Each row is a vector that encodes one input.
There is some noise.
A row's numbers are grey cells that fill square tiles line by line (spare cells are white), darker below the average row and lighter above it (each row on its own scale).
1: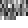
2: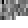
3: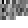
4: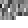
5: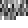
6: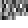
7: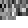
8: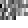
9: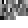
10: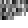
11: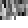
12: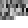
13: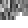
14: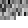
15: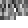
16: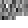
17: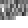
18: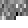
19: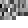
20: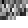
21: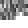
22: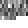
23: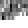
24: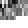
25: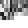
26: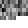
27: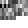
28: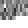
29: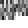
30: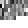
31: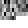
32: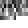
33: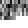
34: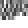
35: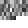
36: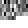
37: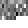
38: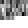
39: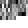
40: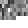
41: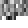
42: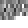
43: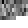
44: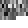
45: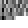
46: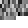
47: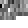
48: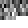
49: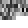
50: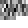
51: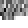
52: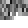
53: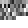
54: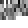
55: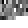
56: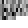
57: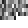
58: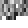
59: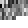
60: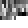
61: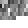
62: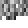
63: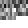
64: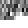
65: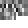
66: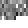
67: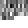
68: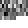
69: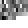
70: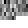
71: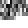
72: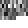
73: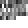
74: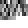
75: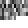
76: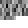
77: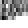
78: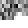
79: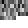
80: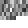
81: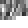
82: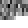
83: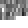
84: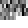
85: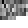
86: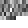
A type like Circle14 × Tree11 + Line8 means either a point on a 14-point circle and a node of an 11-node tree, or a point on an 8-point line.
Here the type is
(Bool × Bool × Bool + Unit) × Line5 + Line6.
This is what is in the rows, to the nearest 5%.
About 80% of them hold a point on a 5-point line, together with either a fixed value, or three true/false values. The rest hold a point on a 6-point line.
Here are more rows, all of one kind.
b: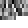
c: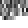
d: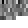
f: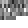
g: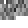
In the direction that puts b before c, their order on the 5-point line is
f, b, d, g, c.
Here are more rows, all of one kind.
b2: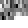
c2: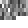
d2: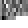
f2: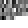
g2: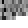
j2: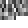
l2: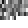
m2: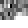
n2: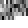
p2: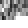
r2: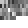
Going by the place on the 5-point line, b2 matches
m2, n2 and p2.
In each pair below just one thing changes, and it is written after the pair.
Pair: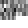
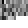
the place on the 5-point line
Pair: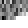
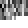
the place on the 5-point line
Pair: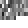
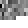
one of the three true/false values
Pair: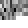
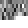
one of the three true/false values
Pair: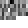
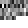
one of the three true/false values
